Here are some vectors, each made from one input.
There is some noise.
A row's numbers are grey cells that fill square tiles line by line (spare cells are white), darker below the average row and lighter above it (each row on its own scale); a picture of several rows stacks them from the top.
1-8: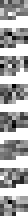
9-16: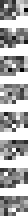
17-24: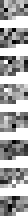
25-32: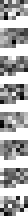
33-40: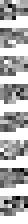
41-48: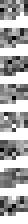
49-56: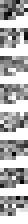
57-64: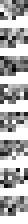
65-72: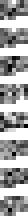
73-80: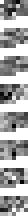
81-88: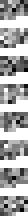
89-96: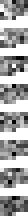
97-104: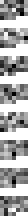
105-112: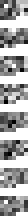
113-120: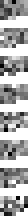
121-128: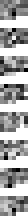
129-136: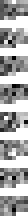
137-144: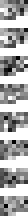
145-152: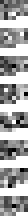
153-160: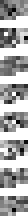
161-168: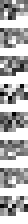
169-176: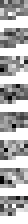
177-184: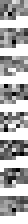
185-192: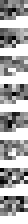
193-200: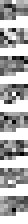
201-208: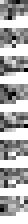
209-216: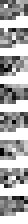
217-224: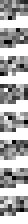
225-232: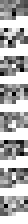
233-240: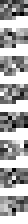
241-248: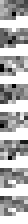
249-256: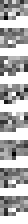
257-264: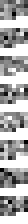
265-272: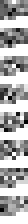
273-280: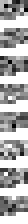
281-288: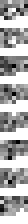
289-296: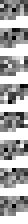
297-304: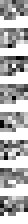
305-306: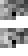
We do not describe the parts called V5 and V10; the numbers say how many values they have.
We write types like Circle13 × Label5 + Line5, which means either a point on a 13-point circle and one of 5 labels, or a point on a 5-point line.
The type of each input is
(Label7 + Line9) × V10 + V5.
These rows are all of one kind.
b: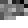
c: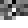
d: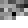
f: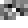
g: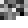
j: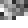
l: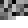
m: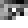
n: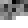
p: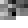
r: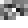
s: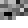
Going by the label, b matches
g and m.
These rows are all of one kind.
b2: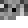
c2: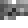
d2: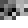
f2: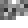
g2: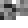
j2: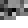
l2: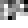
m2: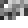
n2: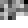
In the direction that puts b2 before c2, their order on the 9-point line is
b2, j2, f2, g2, c2, d2, n2, l2, m2.
